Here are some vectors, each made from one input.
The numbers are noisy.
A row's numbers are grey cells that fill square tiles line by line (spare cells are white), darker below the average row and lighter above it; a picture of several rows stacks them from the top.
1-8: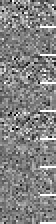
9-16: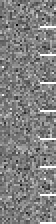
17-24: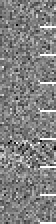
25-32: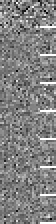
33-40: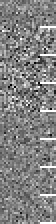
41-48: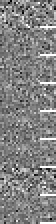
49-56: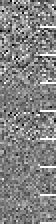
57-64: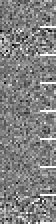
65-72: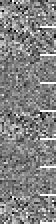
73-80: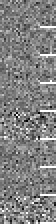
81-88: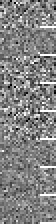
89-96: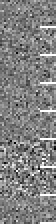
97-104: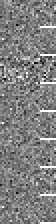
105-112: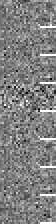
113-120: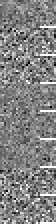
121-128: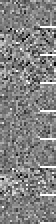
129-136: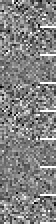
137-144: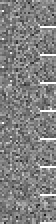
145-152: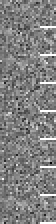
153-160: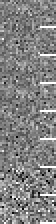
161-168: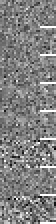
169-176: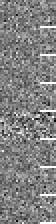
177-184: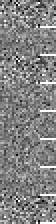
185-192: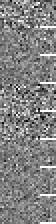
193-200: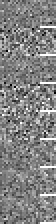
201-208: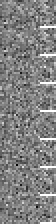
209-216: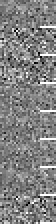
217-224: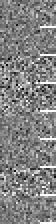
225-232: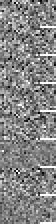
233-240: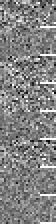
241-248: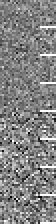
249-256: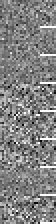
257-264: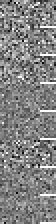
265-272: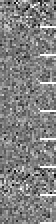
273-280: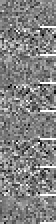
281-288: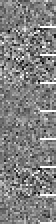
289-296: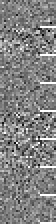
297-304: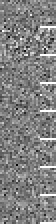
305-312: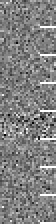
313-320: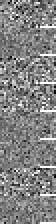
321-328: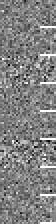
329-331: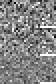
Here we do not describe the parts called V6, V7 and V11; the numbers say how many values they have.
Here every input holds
either a value of V6, a value of V7 and a value of V11, or a list of up to three points on an 8-point line.
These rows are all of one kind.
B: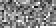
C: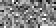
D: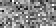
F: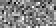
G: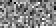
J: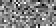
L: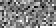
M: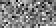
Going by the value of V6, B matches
C and D.
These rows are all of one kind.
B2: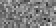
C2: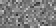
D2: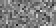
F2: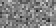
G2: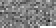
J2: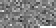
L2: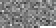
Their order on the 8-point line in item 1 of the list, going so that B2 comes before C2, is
D2, F2, B2, G2, L2, J2, C2.
